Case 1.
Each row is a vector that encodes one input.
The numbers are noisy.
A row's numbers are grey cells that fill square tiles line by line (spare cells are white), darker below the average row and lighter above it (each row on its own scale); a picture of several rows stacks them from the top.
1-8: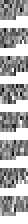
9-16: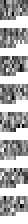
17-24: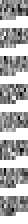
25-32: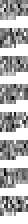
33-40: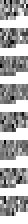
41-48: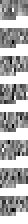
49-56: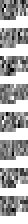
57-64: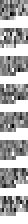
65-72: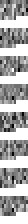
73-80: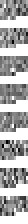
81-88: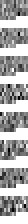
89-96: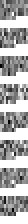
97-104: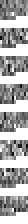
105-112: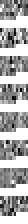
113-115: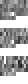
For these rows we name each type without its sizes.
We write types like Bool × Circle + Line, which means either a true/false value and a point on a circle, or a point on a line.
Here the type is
(Label + Line) × Line.
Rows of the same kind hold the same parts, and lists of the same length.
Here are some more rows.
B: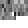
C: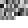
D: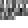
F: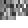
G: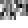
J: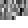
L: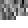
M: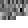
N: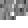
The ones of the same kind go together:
B, C, D, J, M, N
F, G, L

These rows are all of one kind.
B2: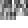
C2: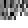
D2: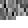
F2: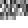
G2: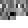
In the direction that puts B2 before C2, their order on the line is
F2, B2, G2, C2, D2.
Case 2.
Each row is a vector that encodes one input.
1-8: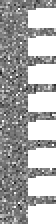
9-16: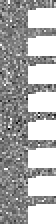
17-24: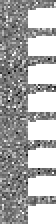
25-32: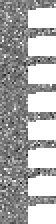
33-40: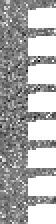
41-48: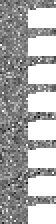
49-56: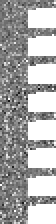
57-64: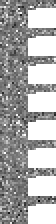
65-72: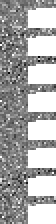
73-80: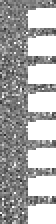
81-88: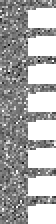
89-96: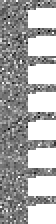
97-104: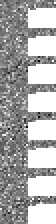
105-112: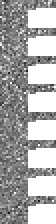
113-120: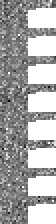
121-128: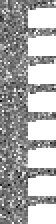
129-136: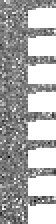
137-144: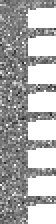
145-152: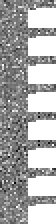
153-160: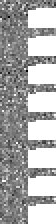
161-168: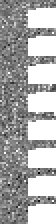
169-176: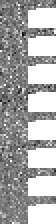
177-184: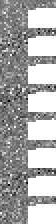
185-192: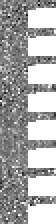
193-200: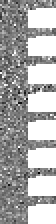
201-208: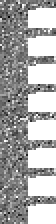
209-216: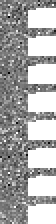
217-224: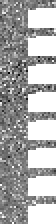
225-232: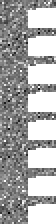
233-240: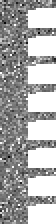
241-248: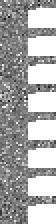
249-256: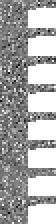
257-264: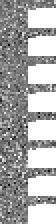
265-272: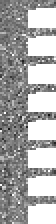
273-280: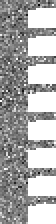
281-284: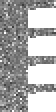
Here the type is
Circle17 × Label9 + Label6.
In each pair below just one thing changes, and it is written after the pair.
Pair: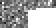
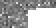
the label
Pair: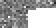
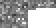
the place on the 17-point circle
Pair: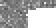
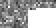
the label
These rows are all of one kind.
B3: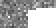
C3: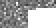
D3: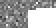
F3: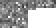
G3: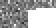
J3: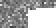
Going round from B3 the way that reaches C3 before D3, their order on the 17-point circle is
B3, G3, C3, F3, D3, J3.
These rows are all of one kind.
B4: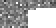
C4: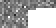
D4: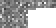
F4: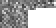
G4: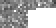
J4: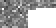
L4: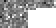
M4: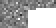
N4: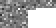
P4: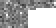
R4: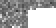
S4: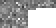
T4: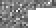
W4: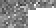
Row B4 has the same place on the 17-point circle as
M4, S4 and T4.
